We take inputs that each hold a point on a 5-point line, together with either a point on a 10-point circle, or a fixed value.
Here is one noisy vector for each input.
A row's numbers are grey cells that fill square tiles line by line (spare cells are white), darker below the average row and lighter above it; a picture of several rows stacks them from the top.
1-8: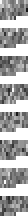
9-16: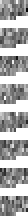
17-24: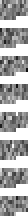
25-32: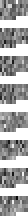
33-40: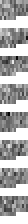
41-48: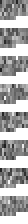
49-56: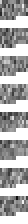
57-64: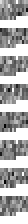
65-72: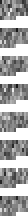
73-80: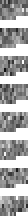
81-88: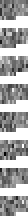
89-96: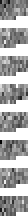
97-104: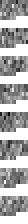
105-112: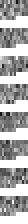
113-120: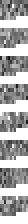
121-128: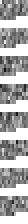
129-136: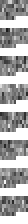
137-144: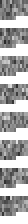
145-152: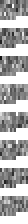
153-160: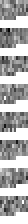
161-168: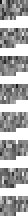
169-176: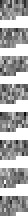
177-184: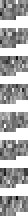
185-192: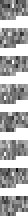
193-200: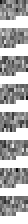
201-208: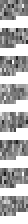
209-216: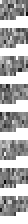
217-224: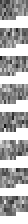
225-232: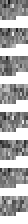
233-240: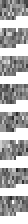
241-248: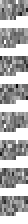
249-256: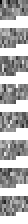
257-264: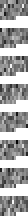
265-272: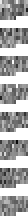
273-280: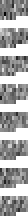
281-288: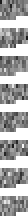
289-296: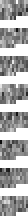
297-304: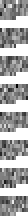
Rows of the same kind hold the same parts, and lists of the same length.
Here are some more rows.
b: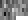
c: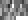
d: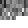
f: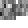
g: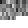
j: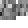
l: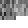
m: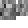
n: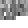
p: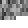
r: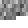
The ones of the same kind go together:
b, c, d, g, l, p
f, j, m, n, r

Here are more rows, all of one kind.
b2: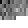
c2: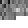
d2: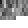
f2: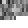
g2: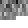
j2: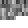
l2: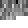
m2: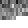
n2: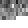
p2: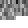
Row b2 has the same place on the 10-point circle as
c2, d2 and f2.
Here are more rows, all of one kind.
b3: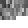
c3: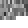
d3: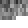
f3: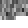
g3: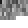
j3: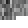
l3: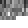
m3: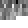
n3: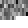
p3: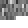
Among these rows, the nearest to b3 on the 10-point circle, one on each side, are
l3 and m3.
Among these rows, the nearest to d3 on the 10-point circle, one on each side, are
g3 and m3.
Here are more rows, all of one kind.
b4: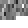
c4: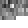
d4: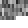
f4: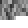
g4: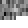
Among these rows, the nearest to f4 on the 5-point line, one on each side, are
b4 and d4.
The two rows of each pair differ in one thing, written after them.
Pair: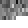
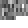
the place on the 10-point circle
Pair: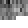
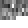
the place on the 10-point circle
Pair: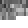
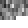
the place on the 10-point circle
